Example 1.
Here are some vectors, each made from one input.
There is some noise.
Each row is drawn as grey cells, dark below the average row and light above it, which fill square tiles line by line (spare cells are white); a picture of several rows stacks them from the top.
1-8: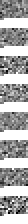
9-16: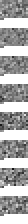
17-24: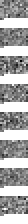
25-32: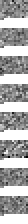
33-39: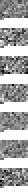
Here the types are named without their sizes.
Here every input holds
a point on a line and a true/false value.
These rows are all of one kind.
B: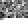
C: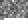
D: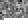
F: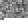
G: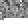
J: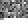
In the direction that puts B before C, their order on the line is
D, B, G, J, F, C.
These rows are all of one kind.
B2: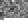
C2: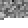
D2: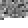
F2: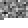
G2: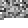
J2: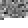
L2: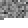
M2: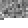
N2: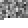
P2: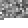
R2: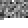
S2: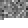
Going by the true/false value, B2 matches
R2 and S2.
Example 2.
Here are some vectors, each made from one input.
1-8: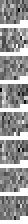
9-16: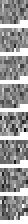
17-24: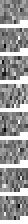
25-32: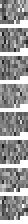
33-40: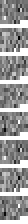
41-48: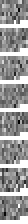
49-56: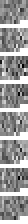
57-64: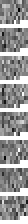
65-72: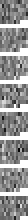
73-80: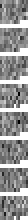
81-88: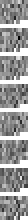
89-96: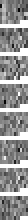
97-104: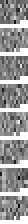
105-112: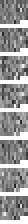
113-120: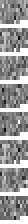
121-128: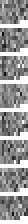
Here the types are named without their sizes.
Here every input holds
a point on a circle and a true/false value.
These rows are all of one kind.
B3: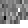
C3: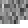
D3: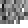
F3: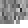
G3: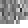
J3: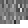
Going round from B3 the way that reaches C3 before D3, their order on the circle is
B3, G3, F3, C3, J3, D3.
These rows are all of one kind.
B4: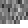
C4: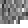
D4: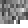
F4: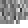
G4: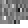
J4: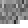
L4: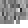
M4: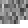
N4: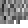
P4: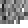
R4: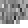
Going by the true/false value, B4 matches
G4, J4 and M4.
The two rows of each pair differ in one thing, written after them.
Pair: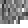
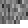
the true/false value
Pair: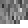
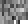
the true/false value
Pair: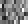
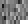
the true/false value
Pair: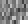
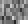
the place on the circle
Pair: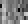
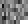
the place on the circle
